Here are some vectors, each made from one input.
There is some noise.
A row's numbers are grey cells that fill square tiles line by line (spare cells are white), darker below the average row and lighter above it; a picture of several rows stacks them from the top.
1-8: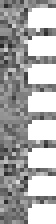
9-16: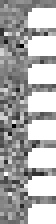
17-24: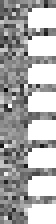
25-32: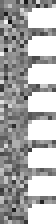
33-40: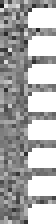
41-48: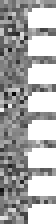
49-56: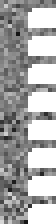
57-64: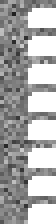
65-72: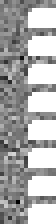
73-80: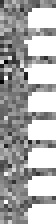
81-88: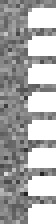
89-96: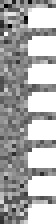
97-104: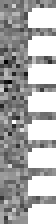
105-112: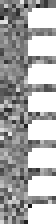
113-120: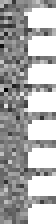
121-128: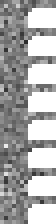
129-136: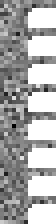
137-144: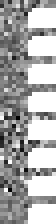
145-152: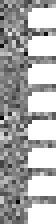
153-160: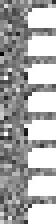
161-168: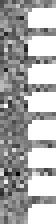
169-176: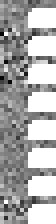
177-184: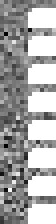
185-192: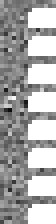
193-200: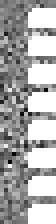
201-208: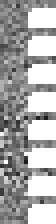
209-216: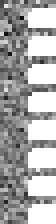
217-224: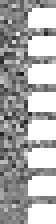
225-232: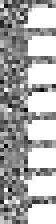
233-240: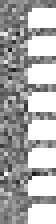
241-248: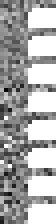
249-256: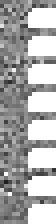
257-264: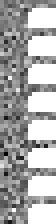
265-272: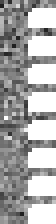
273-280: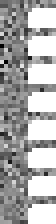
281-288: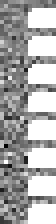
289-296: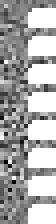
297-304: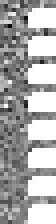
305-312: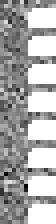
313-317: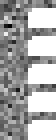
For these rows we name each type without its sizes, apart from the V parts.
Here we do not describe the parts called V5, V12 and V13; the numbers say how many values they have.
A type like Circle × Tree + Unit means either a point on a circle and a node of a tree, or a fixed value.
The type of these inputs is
(Bool × V5 × V13 + Label) × V12 + Line.
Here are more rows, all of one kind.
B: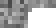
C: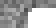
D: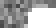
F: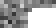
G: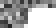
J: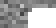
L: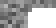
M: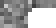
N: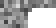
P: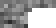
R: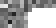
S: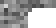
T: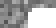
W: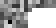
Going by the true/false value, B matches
C, M, P and W.
